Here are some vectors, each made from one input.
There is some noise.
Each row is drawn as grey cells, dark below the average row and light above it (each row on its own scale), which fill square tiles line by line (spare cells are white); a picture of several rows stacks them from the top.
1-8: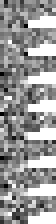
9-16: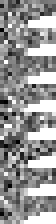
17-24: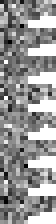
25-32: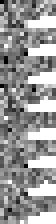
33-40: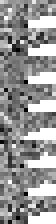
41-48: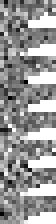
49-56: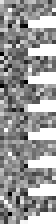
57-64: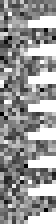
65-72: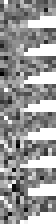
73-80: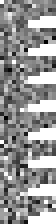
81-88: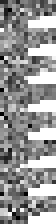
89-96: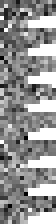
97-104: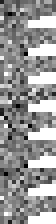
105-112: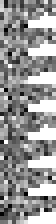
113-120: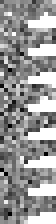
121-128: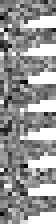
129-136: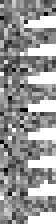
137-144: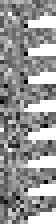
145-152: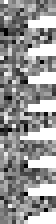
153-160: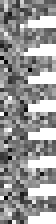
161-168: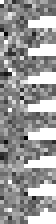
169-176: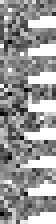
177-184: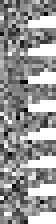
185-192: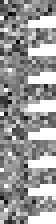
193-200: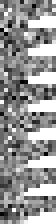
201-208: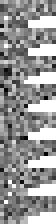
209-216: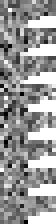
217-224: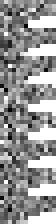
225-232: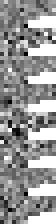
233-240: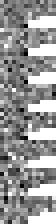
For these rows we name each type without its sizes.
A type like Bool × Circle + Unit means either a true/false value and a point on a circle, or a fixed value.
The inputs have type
(Circle + Line) × Tree.
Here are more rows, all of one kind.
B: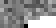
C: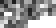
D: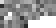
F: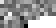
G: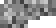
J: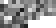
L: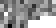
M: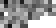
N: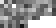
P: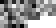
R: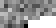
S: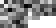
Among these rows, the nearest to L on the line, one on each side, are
M and P.
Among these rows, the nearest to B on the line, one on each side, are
F and R.
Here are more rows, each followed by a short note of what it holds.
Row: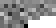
a point on a line and a node of a tree
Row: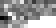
a point on a circle and a node of a tree
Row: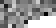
a point on a circle and a node of a tree
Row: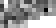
a point on a circle and a node of a tree
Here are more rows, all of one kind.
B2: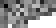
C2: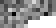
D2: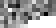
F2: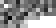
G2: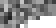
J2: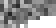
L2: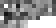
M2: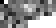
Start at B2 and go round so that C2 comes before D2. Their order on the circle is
B2, C2, M2, D2, L2, J2, F2, G2.
